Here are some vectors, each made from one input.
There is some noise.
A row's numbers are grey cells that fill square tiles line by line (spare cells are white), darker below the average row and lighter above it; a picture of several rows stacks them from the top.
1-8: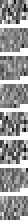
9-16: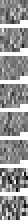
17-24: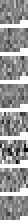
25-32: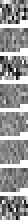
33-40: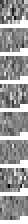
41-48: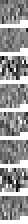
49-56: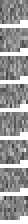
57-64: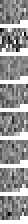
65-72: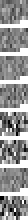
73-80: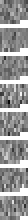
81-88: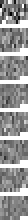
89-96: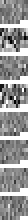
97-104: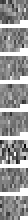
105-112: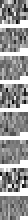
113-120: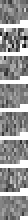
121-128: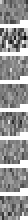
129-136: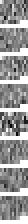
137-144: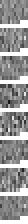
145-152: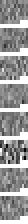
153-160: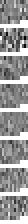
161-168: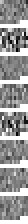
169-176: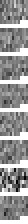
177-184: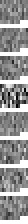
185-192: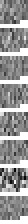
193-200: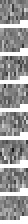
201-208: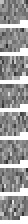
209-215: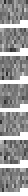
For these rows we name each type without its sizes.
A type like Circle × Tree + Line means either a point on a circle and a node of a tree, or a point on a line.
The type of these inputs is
(Bool × Bool × Bool × Bool × Bool + Unit) × Label × Label × Label + Tree.
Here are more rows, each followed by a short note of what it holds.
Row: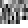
a node of a tree
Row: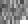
three labels
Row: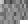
three labels and five true/false values
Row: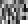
a node of a tree
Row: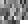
three labels and five true/false values
